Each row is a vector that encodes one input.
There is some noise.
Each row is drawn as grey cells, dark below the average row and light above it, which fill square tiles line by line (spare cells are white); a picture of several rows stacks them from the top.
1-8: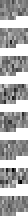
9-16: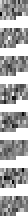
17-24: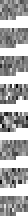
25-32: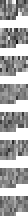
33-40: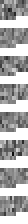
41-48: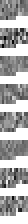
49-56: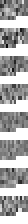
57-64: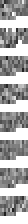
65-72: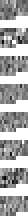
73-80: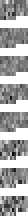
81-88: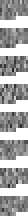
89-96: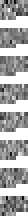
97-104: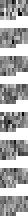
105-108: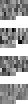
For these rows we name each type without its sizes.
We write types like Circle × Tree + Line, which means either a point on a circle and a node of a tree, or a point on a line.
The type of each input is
(Bool × Bool × Bool + Unit) × Label + Circle.
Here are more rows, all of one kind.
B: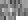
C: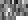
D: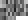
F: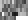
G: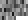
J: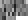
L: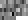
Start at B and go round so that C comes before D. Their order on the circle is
B, J, C, D, F, L, G.
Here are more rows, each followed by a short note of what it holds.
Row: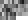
a label
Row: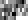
a point on a circle
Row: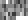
a point on a circle
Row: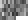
a point on a circle
